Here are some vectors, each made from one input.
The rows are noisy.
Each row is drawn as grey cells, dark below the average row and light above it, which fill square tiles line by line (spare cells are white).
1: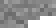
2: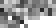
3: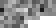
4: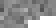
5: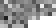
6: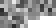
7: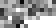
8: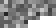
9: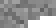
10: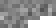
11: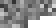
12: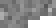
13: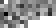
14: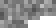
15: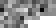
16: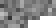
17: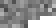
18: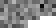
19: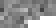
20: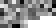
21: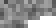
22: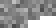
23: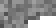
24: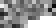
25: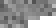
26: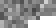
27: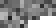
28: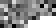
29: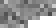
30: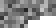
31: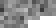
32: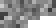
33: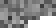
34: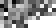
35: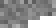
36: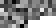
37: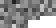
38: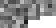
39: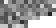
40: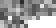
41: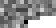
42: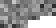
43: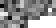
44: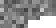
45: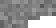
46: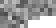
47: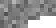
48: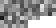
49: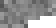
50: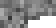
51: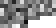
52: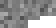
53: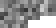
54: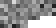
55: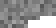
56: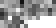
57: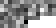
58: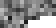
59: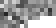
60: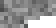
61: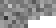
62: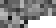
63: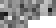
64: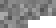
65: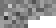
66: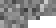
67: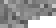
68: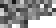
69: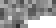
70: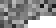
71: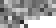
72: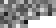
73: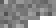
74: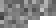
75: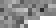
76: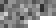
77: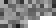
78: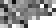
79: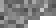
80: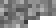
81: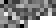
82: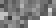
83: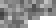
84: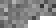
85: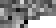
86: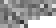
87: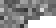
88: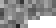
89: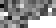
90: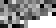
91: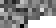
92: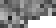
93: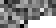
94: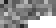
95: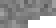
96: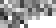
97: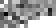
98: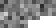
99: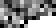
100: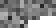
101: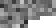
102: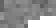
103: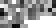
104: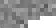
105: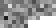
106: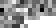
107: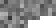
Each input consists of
either a node of a 10-node tree, or a list of up to two points on a 7-point line.
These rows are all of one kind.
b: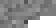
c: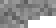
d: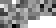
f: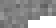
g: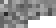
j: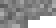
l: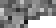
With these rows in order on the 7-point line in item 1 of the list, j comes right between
c and g.
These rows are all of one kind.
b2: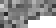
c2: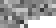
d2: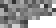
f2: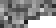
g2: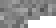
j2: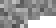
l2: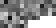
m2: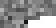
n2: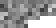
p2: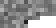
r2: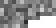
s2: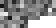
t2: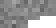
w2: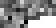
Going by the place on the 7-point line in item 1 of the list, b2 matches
c2, g2, j2 and n2.
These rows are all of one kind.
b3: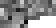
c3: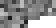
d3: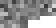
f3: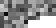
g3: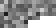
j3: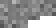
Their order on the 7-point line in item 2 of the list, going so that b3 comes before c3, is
b3, g3, d3, c3, j3, f3.
